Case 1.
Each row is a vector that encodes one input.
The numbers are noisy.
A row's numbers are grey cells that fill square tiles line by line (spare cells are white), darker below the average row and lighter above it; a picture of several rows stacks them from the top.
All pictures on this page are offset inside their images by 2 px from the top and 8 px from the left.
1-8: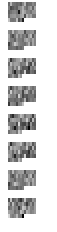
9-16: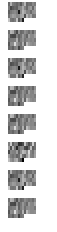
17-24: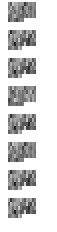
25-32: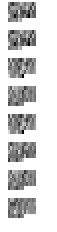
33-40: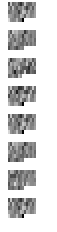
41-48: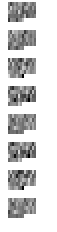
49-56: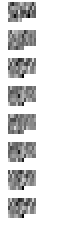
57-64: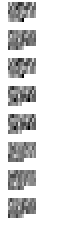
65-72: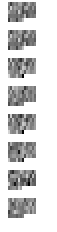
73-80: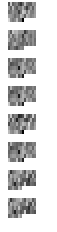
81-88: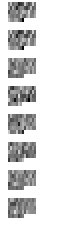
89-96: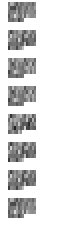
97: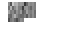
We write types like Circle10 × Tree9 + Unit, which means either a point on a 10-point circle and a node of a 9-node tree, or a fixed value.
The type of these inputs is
Line9.
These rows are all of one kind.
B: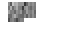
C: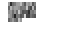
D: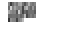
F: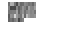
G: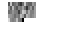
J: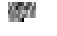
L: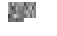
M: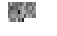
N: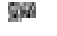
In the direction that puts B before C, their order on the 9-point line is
J, G, M, F, L, B, D, C, N.
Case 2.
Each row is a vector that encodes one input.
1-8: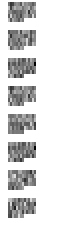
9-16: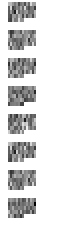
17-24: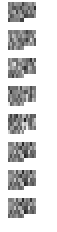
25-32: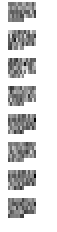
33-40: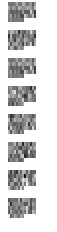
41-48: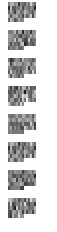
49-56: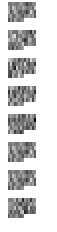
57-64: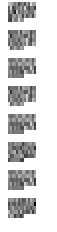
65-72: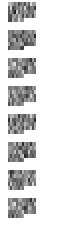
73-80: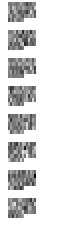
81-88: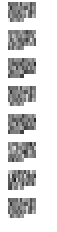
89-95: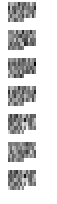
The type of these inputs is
Line11.
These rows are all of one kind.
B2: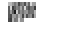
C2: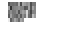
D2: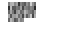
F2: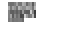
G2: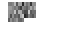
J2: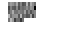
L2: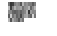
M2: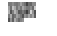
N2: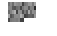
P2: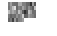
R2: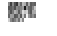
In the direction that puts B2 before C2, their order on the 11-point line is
B2, D2, J2, N2, G2, P2, M2, F2, L2, C2, R2.
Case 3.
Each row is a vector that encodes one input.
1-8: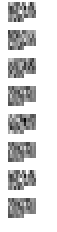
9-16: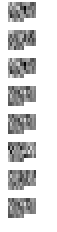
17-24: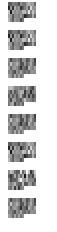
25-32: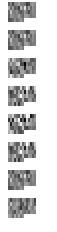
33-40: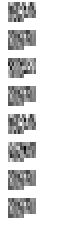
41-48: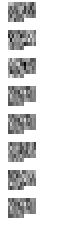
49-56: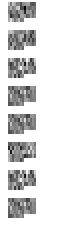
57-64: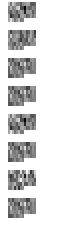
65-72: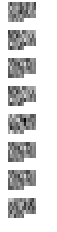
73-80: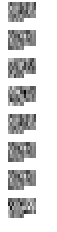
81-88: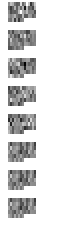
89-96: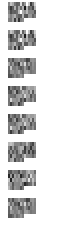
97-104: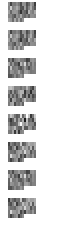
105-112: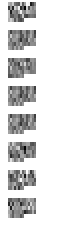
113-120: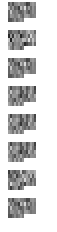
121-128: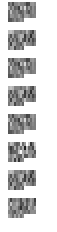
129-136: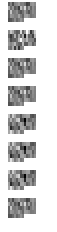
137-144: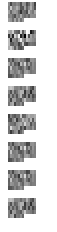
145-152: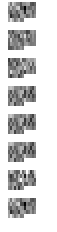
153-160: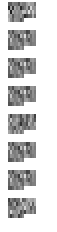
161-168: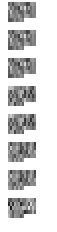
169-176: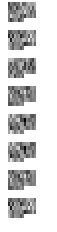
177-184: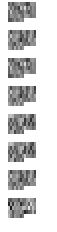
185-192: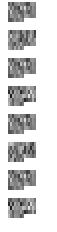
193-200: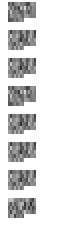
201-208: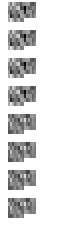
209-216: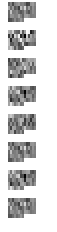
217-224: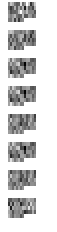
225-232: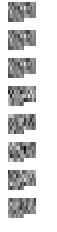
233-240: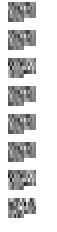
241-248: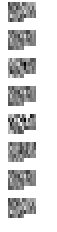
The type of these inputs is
Bool × Bool × Bool.
